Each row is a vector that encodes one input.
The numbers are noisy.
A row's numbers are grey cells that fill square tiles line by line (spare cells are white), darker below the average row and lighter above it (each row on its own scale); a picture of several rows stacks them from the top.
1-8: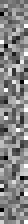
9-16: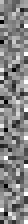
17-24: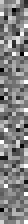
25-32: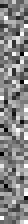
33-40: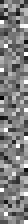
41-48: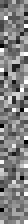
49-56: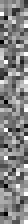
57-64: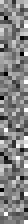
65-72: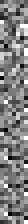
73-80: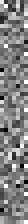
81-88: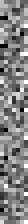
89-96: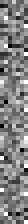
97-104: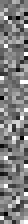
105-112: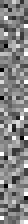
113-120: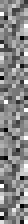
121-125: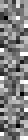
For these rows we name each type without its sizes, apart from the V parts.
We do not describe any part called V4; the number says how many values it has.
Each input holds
either a true/false value and a value of V4, or a list of points on a line.
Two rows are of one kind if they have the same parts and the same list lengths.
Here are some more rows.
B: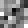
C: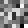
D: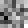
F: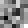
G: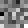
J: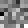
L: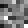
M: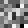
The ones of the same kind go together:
B, D, F
C, M
G, J
L

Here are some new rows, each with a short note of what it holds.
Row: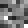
a true/false value and a value of V4
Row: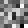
the empty list
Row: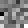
a list of one item
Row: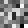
the empty list
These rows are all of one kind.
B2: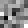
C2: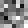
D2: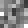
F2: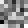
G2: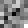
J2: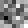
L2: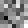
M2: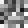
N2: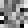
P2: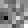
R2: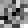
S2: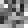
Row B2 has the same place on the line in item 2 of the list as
N2 and P2.
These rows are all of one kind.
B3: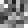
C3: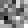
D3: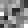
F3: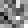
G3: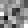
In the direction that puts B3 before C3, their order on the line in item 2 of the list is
B3, D3, G3, F3, C3.
